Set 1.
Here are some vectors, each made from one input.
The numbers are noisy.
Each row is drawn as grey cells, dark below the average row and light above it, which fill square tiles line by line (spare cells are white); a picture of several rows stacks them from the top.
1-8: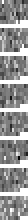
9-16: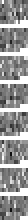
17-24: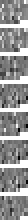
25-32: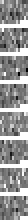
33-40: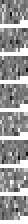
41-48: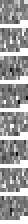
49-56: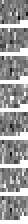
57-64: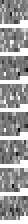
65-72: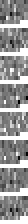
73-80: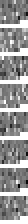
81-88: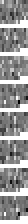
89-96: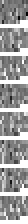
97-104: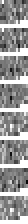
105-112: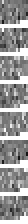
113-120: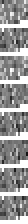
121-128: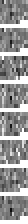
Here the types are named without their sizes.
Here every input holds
a point on a circle.
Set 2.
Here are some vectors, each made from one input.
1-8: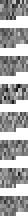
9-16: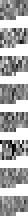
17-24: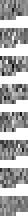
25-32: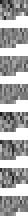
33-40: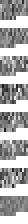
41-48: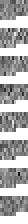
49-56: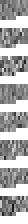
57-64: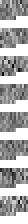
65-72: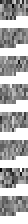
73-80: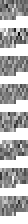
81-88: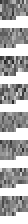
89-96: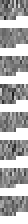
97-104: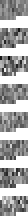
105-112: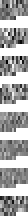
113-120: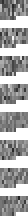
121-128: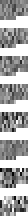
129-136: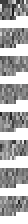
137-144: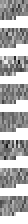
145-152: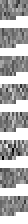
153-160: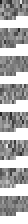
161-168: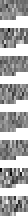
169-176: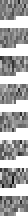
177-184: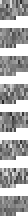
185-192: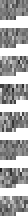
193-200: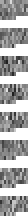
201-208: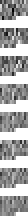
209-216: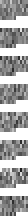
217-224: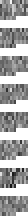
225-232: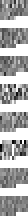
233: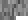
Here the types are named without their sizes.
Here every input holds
a point on each of two lines.
